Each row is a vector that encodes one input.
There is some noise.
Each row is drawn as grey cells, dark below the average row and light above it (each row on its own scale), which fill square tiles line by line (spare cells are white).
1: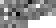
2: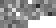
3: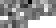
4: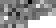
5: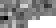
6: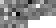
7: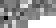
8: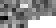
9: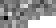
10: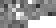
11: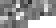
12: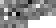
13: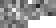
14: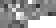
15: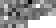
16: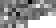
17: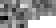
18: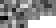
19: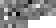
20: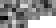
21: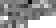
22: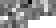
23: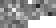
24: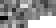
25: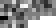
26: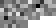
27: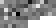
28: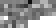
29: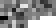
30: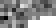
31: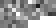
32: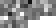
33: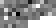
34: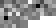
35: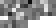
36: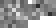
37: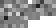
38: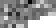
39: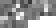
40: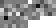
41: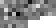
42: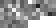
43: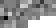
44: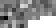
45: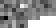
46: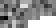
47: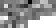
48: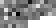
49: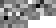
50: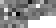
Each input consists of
a point on a 5-point line and a true/false value.
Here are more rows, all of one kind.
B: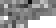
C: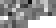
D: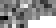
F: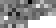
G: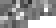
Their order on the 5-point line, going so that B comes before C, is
D, F, B, C, G.
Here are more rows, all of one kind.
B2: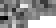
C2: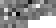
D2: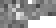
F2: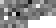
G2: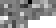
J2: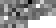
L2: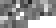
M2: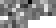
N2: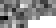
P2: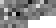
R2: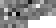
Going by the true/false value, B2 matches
D2 and N2.
